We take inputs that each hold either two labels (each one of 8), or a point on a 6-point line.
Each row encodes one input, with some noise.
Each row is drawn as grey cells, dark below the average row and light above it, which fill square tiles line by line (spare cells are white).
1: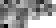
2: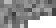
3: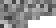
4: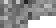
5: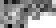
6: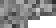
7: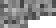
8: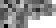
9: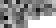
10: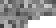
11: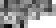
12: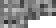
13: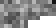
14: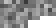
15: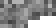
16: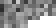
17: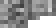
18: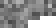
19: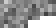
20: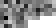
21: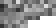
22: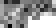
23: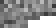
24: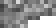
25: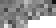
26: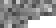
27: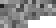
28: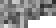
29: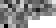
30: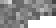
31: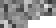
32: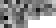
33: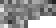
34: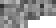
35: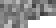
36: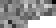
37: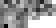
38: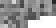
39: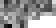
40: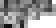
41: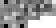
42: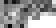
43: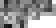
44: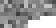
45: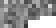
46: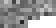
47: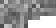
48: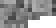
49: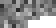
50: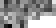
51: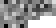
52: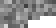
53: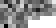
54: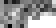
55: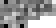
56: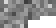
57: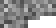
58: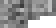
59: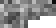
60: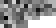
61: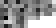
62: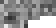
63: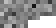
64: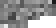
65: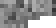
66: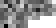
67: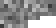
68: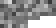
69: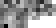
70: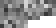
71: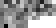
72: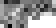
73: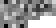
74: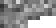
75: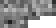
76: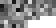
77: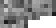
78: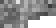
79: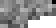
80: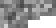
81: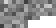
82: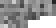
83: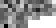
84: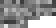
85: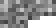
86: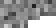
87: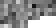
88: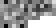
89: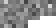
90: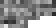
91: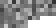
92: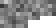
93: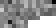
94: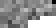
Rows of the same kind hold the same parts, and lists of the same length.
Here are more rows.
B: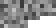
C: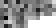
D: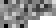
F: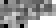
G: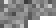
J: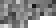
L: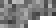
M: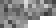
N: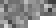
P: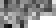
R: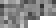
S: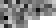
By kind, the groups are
B, G, J, L, M, N, R
C, D, F, P, S

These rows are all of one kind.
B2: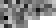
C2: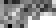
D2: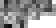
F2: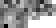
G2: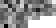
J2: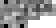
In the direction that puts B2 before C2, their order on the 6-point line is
B2, G2, F2, J2, D2, C2.
